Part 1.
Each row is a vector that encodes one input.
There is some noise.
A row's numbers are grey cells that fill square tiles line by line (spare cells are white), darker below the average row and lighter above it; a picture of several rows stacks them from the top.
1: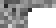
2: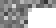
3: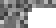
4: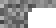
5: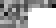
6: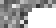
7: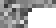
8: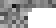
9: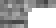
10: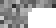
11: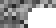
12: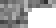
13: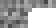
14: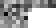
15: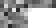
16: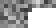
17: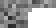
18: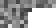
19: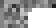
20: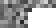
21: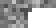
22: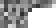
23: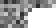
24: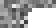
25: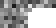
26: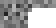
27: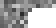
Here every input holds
a point on a 4-point line.
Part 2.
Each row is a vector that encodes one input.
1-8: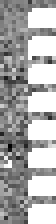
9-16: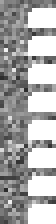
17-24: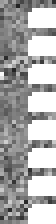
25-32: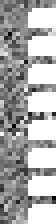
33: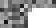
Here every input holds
a point on a 4-point line.
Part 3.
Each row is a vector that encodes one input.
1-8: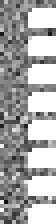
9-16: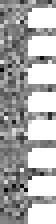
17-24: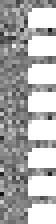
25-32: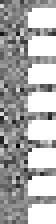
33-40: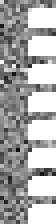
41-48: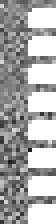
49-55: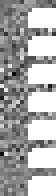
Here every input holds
a point on a 10-point line.
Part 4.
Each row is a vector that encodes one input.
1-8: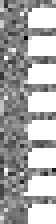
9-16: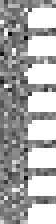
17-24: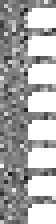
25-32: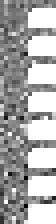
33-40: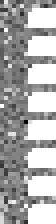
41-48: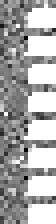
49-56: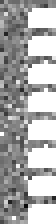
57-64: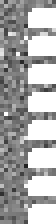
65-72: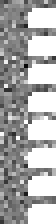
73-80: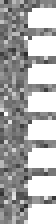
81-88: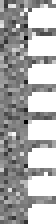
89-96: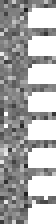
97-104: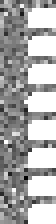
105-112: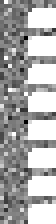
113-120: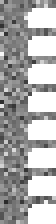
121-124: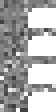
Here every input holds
three true/false values.
